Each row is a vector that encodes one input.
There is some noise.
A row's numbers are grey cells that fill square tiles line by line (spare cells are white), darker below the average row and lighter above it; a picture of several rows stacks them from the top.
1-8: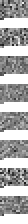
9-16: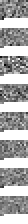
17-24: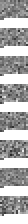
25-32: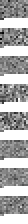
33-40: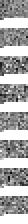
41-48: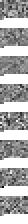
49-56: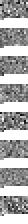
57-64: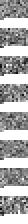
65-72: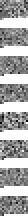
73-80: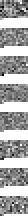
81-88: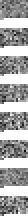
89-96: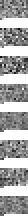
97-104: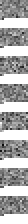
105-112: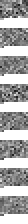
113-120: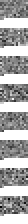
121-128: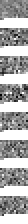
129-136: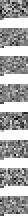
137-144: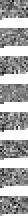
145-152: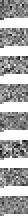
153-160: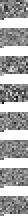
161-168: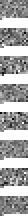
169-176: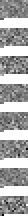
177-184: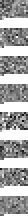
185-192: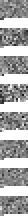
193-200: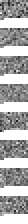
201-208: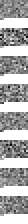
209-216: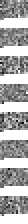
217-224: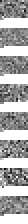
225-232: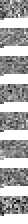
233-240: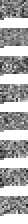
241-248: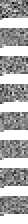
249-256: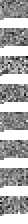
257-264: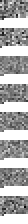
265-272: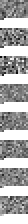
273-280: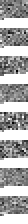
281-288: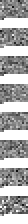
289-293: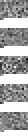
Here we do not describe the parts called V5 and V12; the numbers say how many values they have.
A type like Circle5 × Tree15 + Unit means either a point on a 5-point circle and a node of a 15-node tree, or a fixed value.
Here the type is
Bool × Label8 + (Label11 + Tree8) × V12 + Line11 × Line11 + V5.
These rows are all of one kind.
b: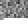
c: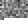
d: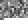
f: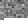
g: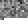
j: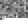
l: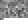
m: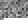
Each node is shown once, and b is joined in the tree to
c and j.
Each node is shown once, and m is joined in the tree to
c and d.
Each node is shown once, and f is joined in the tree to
c and l.
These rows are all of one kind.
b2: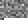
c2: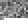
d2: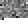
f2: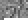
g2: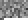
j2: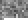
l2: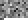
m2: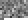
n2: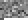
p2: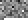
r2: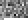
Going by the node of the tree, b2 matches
g2 and r2.
